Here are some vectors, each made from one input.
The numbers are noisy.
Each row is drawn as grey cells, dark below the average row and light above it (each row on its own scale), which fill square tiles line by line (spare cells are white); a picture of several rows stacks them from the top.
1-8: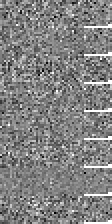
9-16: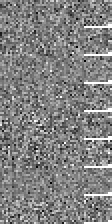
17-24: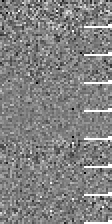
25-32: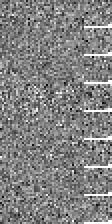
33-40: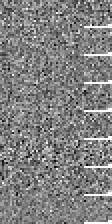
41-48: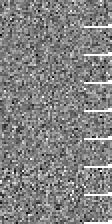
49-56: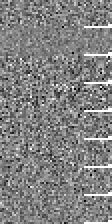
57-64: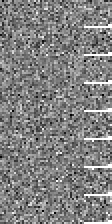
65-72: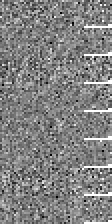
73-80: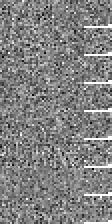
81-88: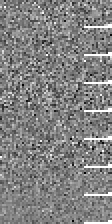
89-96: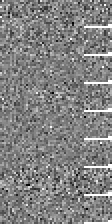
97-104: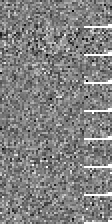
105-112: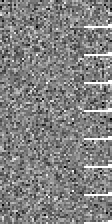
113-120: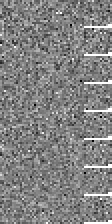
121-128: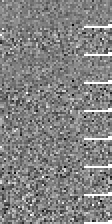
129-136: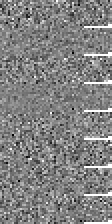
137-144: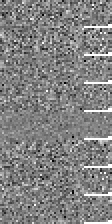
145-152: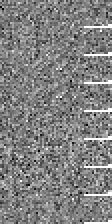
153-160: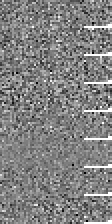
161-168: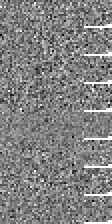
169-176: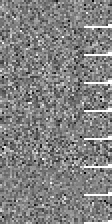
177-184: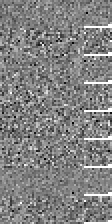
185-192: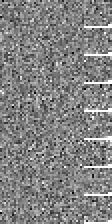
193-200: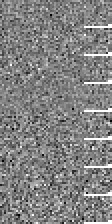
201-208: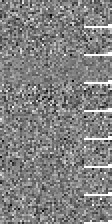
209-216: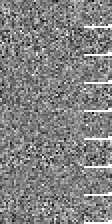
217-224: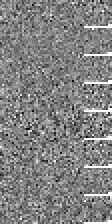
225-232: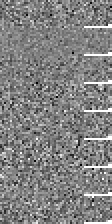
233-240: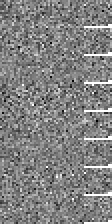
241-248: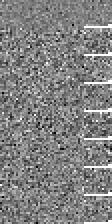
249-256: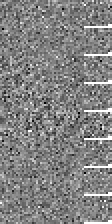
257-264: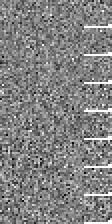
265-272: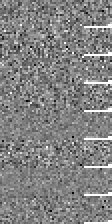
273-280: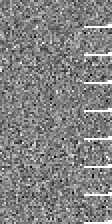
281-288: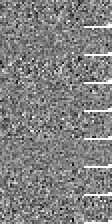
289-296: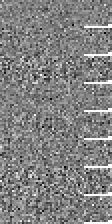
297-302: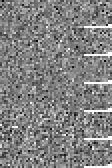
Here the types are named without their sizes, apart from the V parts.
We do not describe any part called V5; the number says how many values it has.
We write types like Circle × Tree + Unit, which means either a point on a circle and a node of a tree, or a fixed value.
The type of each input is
(Bool × Circle + Line) × List(V5).
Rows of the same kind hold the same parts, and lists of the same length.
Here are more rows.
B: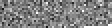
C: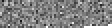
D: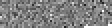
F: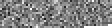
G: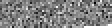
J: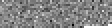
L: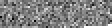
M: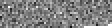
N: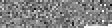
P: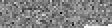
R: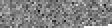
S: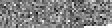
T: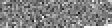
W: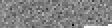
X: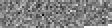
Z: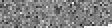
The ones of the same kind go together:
B, F, G, L
C, M, R, T, X
D
J, W
N, P
S, Z

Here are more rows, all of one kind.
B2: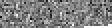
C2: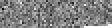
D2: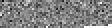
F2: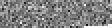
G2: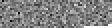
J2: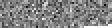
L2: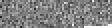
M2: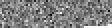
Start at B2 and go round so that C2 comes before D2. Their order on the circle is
B2, L2, M2, C2, F2, J2, G2, D2.
